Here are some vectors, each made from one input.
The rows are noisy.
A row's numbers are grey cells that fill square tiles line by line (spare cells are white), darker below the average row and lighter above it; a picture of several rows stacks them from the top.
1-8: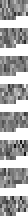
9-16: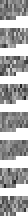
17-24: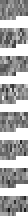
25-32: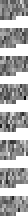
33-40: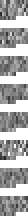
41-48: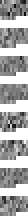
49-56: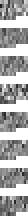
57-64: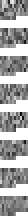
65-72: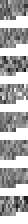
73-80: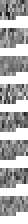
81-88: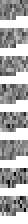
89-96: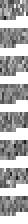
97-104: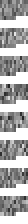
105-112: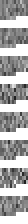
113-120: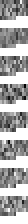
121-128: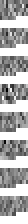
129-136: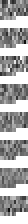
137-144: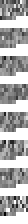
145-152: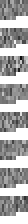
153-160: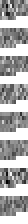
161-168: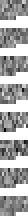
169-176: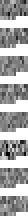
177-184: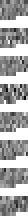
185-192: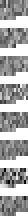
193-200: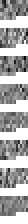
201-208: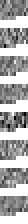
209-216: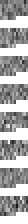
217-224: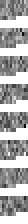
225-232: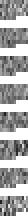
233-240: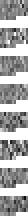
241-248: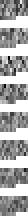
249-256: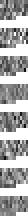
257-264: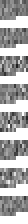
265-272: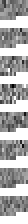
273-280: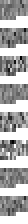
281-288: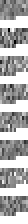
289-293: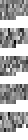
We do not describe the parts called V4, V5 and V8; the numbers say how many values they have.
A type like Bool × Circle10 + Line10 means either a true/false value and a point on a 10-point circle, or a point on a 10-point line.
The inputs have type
(Bool × V8 + Unit) × Tree9 + Tree12 × V5 + V4.
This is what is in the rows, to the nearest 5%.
About 50% of them hold a node of a 9-node tree, together with either a fixed value, or a true/false value and a value of V8. About 40% of them hold a node of a 12-node tree and a value of V5. The rest hold a value of V4.
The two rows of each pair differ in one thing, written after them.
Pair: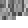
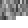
the value of V8
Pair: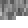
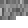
the value of V8
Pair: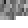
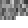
the true/false value
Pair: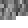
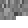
the value of V8
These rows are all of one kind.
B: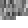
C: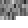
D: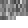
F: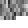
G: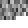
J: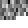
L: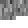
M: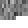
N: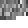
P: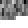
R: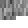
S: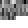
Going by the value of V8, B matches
D, G and N.
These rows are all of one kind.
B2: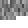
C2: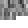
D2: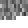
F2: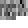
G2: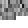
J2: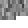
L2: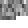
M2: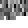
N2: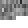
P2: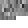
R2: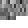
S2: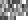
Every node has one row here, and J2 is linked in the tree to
D2.
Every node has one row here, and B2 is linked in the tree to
F2 and M2.
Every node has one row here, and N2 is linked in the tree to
F2 and L2.
